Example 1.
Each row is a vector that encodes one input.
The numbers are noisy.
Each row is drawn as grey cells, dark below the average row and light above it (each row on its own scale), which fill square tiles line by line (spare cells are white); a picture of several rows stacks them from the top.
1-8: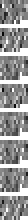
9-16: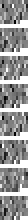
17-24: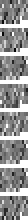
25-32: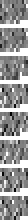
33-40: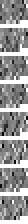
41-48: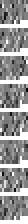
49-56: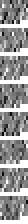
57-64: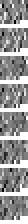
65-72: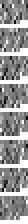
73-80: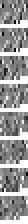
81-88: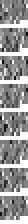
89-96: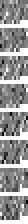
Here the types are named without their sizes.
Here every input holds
a point on a line and a true/false value.
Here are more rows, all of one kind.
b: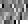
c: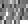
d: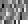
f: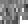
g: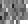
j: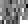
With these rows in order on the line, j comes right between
b and f.
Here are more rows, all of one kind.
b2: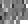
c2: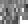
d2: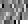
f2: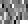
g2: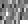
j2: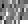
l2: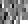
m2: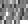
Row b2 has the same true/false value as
c2 and l2.
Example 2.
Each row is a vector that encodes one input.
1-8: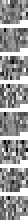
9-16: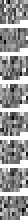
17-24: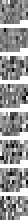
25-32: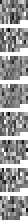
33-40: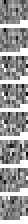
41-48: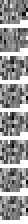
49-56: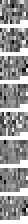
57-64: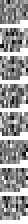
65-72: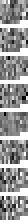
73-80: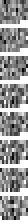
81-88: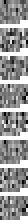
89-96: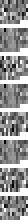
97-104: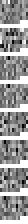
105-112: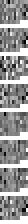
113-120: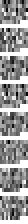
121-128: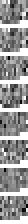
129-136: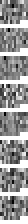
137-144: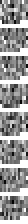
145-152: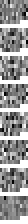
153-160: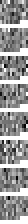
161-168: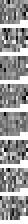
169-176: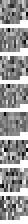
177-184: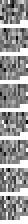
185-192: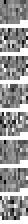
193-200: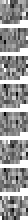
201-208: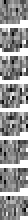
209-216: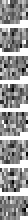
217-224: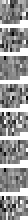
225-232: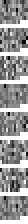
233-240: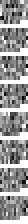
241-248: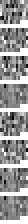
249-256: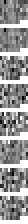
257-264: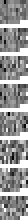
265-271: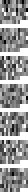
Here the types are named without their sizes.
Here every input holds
either a point on a circle, or a node of a tree.
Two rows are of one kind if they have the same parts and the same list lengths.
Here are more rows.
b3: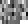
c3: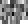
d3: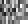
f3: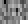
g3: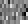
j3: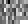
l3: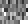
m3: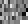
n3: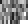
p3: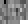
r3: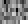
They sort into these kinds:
b3, c3, n3
d3, f3, g3, j3, l3, m3, p3, r3

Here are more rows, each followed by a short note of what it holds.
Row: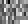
a point on a circle
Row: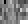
a point on a circle
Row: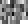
a node of a tree
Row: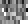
a point on a circle
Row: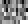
a point on a circle
